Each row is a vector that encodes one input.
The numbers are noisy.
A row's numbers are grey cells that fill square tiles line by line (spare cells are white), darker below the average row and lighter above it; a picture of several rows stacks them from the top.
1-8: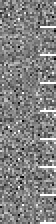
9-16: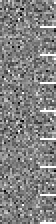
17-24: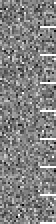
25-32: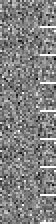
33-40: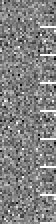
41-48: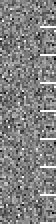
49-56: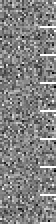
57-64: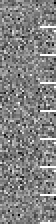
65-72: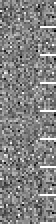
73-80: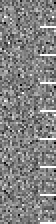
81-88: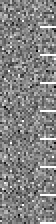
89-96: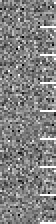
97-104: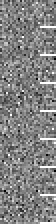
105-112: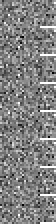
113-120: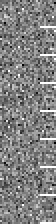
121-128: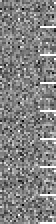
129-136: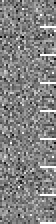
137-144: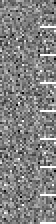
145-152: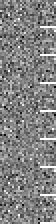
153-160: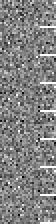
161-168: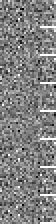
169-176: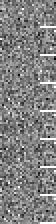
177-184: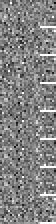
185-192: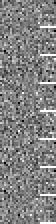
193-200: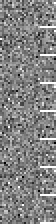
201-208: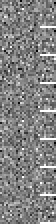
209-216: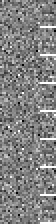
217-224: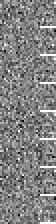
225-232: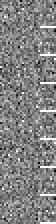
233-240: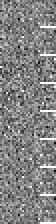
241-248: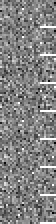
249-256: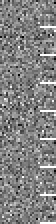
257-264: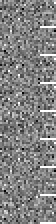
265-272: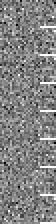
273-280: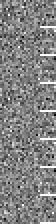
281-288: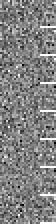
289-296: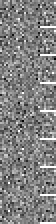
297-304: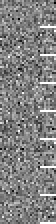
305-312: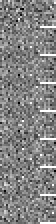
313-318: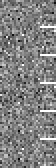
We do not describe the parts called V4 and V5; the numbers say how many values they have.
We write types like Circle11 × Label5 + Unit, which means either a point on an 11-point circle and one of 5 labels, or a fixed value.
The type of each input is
Bool × Bool × Bool × V5 + (Circle8 + V4) × Line7.
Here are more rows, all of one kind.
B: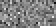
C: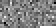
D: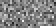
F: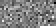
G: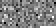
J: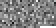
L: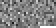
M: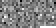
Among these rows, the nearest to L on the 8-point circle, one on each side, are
B and J.
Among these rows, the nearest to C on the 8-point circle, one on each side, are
F and M.
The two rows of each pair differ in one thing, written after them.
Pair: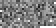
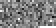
the value of V5
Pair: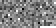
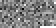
the value of V5
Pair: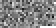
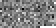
the value of V5
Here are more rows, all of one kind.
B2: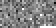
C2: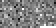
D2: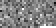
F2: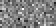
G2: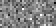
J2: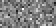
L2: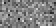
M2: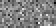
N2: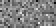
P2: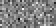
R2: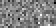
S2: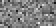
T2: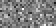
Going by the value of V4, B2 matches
G2, P2 and R2.
